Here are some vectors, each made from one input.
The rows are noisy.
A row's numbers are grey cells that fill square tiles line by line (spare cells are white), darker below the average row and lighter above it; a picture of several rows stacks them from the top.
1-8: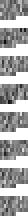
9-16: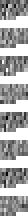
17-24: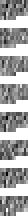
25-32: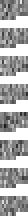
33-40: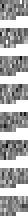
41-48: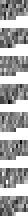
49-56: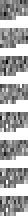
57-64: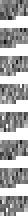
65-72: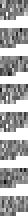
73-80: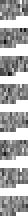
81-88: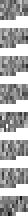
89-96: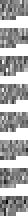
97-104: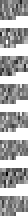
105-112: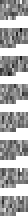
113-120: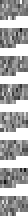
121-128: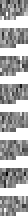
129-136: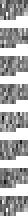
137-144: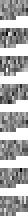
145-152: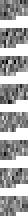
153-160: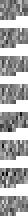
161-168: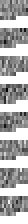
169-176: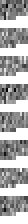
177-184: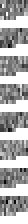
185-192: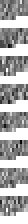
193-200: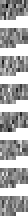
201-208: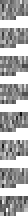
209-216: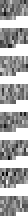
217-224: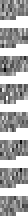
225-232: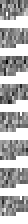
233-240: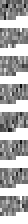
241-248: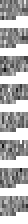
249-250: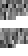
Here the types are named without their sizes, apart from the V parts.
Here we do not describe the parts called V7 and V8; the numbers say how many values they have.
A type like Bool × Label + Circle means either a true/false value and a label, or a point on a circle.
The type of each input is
(Bool × (Circle + Unit) + V8) × (Line + V7).
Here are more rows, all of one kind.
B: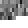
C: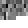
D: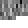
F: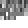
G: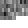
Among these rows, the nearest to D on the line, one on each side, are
B and G.
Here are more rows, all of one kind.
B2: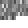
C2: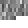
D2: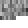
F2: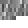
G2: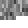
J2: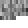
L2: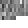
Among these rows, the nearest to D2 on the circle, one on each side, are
J2 and L2.
